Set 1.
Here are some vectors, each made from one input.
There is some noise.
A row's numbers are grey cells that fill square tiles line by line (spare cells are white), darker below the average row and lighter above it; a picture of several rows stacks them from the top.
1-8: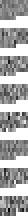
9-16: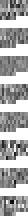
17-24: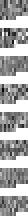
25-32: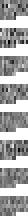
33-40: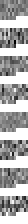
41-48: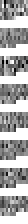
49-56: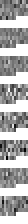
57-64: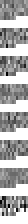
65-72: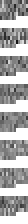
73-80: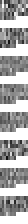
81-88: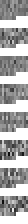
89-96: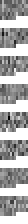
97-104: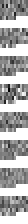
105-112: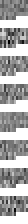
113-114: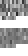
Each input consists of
either a point on a 4-point line, or a point on a 5-point line and four true/false values.
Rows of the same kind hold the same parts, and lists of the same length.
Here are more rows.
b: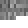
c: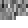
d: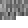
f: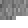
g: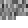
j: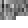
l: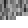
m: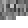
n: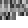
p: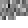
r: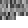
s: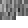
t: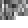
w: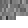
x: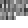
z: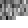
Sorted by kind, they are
b, c, d, f, g, j, m, n, p, r, s, t, w, x, z
l

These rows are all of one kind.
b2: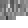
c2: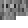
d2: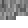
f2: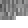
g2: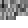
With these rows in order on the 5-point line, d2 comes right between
c2 and g2.
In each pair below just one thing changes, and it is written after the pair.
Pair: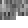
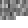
one of the four true/false values
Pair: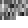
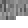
the place on the 5-point line
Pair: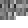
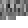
one of the four true/false values
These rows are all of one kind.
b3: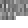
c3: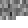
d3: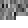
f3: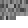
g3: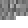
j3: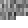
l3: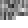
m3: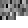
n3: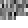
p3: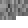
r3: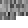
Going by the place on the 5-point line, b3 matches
l3, n3 and r3.
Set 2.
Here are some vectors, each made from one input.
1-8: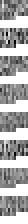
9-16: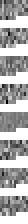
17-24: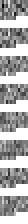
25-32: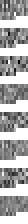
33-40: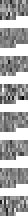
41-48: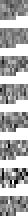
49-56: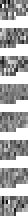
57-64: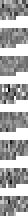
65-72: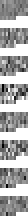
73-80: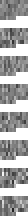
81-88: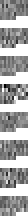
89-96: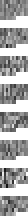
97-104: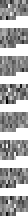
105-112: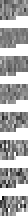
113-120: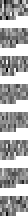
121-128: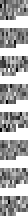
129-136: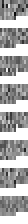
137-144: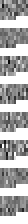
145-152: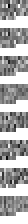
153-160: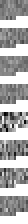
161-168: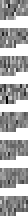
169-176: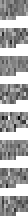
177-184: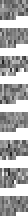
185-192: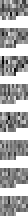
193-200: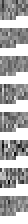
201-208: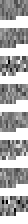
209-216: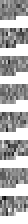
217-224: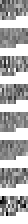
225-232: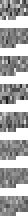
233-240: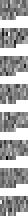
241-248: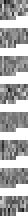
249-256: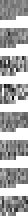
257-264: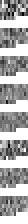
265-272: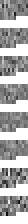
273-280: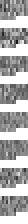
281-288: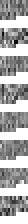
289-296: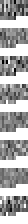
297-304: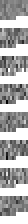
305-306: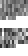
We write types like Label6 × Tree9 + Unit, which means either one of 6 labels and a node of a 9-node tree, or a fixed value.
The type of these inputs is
(Bool × Bool × Bool × Bool + Unit) × Line6 + Circle8.
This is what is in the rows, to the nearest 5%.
About 15% of them hold a point on an 8-point circle. The rest hold a point on a 6-point line, together with either a fixed value, or four true/false values.
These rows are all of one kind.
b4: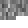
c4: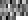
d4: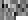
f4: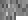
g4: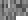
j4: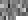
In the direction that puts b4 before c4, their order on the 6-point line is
j4, d4, b4, c4, g4, f4.
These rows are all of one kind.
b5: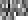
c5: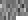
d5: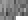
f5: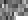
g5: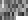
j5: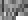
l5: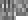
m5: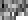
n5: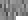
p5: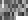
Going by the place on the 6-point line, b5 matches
g5 and p5.
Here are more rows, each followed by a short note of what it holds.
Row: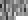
a point on a 6-point line and four true/false values
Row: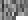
a point on a 6-point line
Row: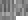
a point on a 6-point line and four true/false values
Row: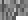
a point on a 6-point line
